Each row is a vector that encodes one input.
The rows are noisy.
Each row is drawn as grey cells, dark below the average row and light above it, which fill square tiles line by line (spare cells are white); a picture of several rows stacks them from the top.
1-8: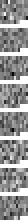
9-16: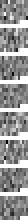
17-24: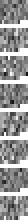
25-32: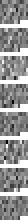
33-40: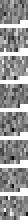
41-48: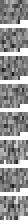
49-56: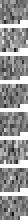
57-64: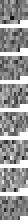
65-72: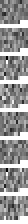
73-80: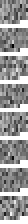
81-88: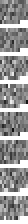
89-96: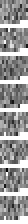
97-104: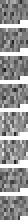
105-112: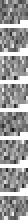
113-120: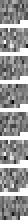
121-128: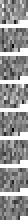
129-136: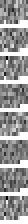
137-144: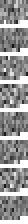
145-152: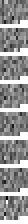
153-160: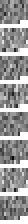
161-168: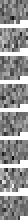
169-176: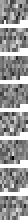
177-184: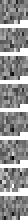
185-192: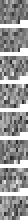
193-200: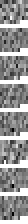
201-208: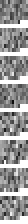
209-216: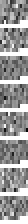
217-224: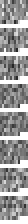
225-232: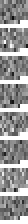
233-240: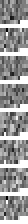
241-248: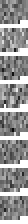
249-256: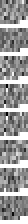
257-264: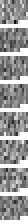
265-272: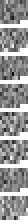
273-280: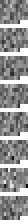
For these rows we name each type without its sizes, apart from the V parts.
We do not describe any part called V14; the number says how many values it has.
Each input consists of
either a label, or a true/false value and a value of V14.
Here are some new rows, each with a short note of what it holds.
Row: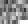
a label
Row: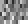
a label
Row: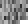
a label
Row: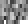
a label
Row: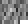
a true/false value and a value of V14
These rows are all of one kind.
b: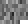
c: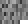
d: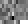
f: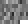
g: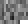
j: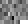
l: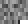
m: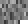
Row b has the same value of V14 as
f and g.
